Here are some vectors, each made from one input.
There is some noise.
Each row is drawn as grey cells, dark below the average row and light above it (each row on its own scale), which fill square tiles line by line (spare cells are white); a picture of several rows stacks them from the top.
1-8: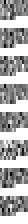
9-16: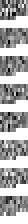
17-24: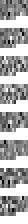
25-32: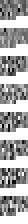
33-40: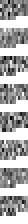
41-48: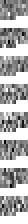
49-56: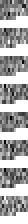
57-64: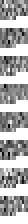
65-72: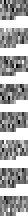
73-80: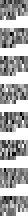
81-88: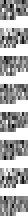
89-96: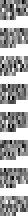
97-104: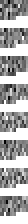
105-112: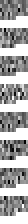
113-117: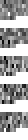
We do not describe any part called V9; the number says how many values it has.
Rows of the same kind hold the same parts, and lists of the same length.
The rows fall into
2 kinds.
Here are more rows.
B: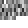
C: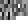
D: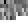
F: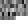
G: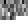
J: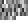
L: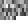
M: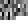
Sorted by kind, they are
B, J, L
C, D, F, G, M

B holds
a point on a 6-point line.
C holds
three true/false values and a value of V9.
